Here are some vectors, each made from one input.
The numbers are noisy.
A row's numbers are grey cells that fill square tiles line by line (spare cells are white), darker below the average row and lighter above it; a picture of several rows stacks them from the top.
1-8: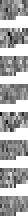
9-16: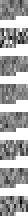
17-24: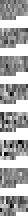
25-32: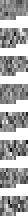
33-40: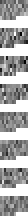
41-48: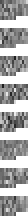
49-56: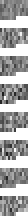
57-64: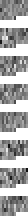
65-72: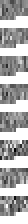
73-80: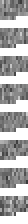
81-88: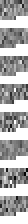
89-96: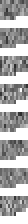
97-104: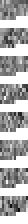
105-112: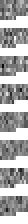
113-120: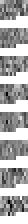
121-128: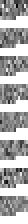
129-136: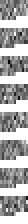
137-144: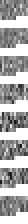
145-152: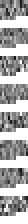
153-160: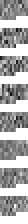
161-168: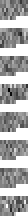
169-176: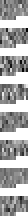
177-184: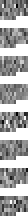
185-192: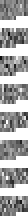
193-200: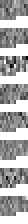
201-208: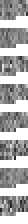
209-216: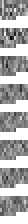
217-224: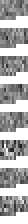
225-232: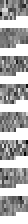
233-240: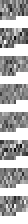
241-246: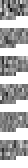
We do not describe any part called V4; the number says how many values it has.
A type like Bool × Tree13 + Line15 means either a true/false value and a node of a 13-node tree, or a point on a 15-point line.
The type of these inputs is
Bool × V4 + Line5 + List3(Line8).
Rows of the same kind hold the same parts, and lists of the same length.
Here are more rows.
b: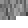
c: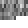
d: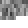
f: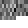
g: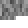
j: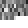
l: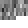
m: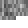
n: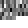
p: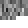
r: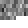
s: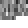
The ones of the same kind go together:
b, c, r
d, g, p
f, j
l, m
n
s

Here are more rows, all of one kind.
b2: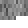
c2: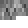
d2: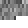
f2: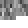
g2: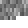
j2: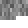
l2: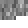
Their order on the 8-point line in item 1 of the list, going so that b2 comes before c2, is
g2, j2, l2, f2, b2, c2, d2.
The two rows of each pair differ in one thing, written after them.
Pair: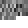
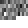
the value of V4
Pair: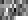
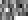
the value of V4
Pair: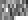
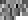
the true/false value
